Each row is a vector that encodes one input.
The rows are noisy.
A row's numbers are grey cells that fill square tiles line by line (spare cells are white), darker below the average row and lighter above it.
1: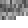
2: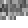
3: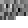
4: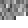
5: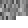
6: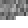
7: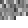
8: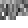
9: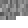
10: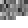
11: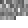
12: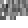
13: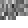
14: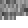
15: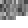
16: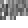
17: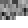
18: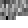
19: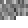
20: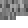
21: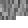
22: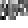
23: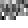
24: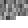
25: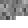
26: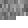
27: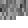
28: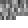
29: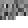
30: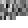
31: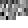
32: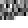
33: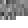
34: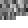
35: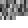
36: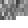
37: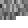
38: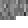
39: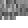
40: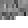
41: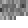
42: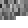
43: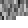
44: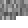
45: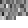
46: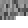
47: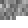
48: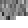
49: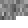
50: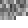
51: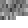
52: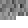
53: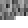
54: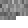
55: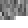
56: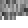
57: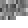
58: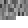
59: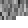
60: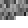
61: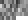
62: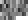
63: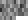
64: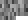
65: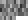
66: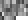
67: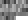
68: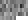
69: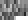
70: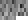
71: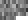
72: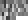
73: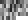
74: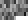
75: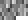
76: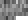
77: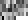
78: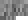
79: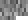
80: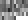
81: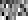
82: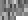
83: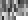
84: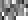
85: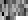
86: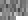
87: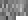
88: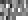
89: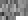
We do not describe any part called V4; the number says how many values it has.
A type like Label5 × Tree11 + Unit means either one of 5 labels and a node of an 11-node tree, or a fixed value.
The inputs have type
(Bool × Bool × Bool + Line6) × V4.
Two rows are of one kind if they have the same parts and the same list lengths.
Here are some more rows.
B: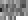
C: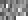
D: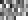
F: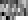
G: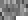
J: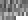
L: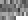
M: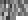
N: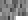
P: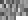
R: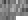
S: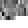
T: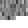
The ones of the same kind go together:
B, J, L, M, N, S, T
C, D, F, G, P, R

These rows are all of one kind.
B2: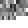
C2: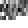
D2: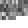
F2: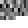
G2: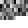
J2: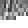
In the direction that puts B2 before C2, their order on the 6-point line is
B2, C2, J2, D2, G2, F2.
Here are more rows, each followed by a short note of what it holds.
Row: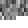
a point on a 6-point line and a value of V4
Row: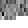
a point on a 6-point line and a value of V4
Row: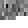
three true/false values and a value of V4
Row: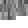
a point on a 6-point line and a value of V4
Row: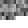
three true/false values and a value of V4
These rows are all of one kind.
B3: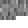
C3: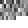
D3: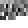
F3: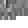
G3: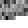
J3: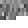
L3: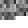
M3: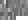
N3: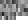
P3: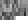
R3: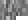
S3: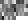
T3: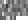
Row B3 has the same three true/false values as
D3, P3, R3 and S3.
